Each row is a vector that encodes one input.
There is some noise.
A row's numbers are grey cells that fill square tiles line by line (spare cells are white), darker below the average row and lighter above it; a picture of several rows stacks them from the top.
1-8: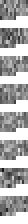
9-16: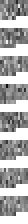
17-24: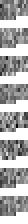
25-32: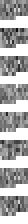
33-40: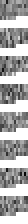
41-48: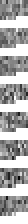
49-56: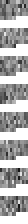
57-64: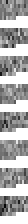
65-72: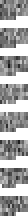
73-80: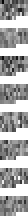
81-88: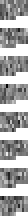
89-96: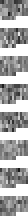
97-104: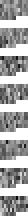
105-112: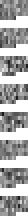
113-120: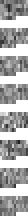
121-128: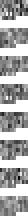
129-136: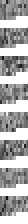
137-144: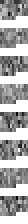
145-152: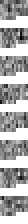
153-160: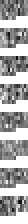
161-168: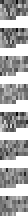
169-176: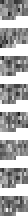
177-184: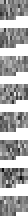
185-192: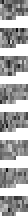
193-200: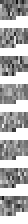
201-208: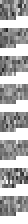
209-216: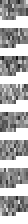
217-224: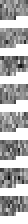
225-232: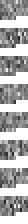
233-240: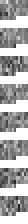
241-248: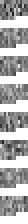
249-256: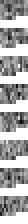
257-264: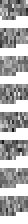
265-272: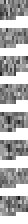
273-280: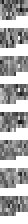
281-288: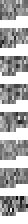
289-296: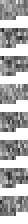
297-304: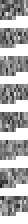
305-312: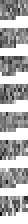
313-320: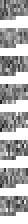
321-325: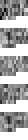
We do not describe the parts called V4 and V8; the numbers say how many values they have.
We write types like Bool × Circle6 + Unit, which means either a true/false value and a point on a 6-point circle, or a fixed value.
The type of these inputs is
(Tree9 + V8) × V4 + Tree13.
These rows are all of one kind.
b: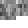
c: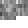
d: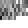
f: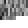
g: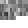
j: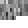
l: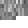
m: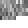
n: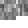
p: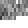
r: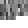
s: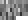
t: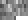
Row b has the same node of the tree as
c and s.
